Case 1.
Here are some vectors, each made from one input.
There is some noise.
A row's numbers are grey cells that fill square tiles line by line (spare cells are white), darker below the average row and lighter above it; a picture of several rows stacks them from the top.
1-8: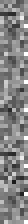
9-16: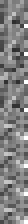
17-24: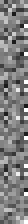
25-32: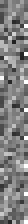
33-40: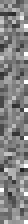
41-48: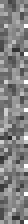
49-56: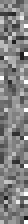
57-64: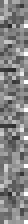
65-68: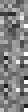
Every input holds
a point on a 10-point circle.
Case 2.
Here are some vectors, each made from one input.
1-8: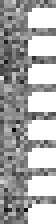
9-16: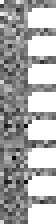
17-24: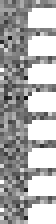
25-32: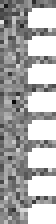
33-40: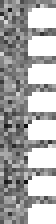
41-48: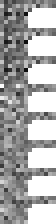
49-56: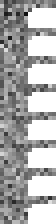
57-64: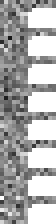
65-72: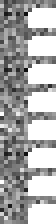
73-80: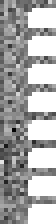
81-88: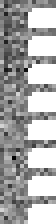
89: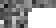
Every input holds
a node of a 15-node tree.
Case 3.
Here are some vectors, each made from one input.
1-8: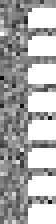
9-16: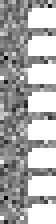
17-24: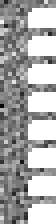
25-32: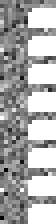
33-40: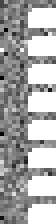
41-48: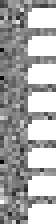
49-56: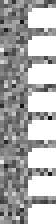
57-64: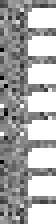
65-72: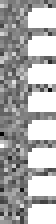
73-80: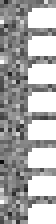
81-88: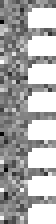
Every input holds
a node of a 12-node tree.
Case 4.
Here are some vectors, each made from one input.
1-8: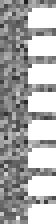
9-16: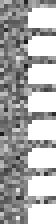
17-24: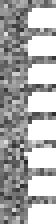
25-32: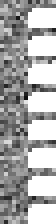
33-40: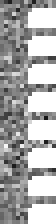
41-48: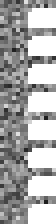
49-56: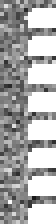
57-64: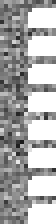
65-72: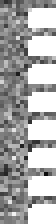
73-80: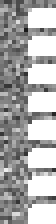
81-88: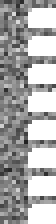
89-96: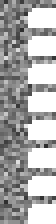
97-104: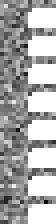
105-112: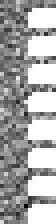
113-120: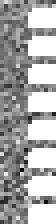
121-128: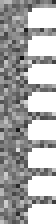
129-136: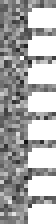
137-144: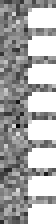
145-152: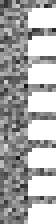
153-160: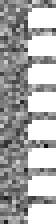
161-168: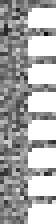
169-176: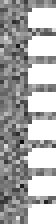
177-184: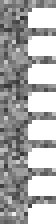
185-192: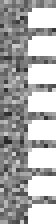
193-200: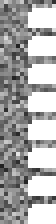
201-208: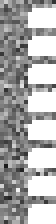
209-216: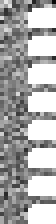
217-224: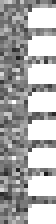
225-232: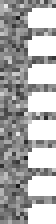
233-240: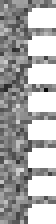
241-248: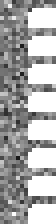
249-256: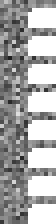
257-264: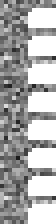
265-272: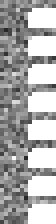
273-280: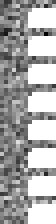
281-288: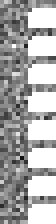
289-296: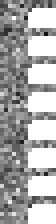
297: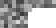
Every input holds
a point on an 18-point line.
